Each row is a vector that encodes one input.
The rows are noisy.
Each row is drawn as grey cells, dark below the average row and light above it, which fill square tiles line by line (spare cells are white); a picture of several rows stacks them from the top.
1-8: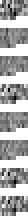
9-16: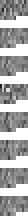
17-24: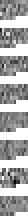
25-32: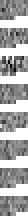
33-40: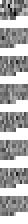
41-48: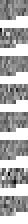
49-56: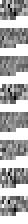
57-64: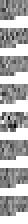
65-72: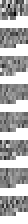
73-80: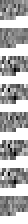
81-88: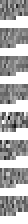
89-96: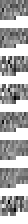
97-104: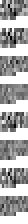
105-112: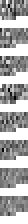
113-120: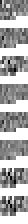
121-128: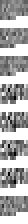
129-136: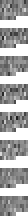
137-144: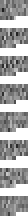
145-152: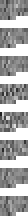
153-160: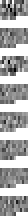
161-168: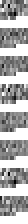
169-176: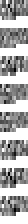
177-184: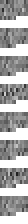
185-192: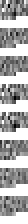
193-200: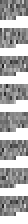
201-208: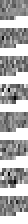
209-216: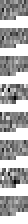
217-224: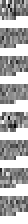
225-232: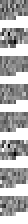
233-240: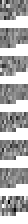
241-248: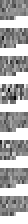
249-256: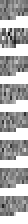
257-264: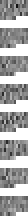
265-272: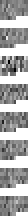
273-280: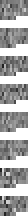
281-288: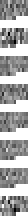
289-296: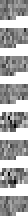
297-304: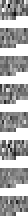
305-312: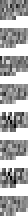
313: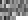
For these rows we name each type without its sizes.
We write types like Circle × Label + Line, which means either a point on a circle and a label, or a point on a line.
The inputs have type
Bool × Bool × Bool + Circle × (Circle + Unit) × Line.
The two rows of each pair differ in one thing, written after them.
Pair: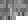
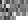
the place on the line
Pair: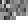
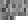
the place on the line
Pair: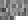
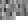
the place on the line
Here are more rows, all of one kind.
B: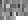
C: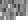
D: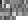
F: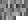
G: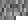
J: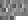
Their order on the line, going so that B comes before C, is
D, B, C, J, G, F.
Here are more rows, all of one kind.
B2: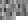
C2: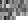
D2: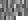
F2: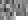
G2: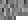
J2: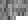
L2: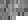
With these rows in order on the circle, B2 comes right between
F2 and L2.
